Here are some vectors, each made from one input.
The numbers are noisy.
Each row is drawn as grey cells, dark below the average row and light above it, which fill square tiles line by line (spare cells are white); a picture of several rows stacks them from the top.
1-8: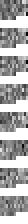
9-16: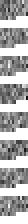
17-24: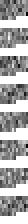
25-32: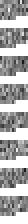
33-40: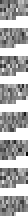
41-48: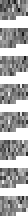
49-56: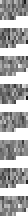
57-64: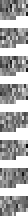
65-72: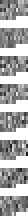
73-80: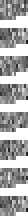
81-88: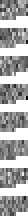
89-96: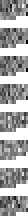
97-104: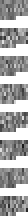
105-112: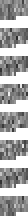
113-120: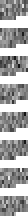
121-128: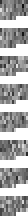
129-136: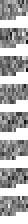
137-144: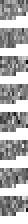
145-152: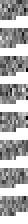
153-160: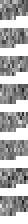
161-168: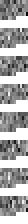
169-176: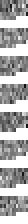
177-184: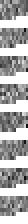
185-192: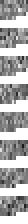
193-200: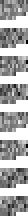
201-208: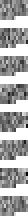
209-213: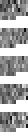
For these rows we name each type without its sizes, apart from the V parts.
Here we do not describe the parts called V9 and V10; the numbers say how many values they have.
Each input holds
either a point on a line, a true/false value and a value of V10, or a value of V9.
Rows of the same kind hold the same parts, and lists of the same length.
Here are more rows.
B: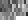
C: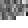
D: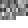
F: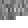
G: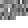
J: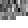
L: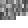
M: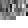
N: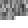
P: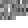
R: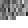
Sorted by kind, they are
B, C, D, J, M, R
F, G, L, N, P

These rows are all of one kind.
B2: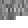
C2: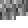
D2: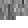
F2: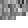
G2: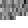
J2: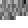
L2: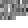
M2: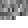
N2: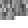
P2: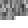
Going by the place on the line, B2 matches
G2 and L2.
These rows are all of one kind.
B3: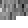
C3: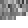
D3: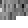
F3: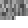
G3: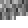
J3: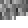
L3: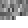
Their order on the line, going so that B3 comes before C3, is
G3, B3, F3, D3, L3, J3, C3.
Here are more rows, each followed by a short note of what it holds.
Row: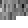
a point on a line, a true/false value and a value of V10
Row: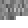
a point on a line, a true/false value and a value of V10
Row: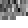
a value of V9
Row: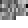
a value of V9
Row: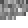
a point on a line, a true/false value and a value of V10
